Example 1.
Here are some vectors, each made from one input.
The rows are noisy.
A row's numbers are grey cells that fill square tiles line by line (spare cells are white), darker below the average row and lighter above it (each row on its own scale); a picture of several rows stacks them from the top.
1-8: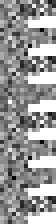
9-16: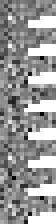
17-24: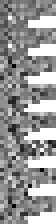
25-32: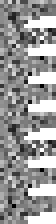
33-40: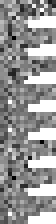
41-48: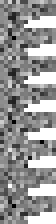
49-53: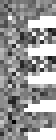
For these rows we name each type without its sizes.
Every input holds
a label.
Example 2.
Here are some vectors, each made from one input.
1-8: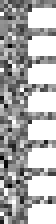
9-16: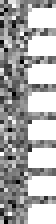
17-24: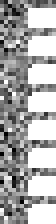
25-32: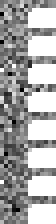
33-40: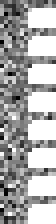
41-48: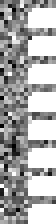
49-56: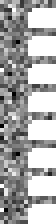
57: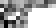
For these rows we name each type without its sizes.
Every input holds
a point on a line.
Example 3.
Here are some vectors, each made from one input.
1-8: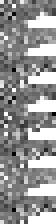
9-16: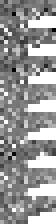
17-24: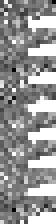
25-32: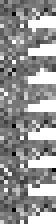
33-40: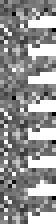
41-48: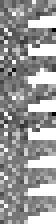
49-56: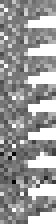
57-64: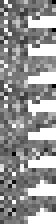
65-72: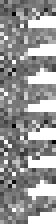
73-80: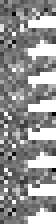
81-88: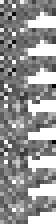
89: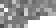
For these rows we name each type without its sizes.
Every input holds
a label.
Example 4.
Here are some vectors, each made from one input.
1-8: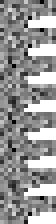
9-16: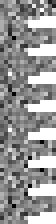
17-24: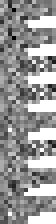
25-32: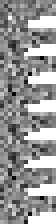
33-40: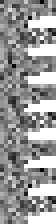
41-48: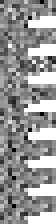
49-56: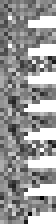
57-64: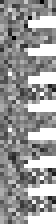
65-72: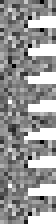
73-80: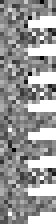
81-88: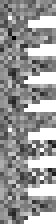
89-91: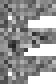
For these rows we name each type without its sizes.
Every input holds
a label.
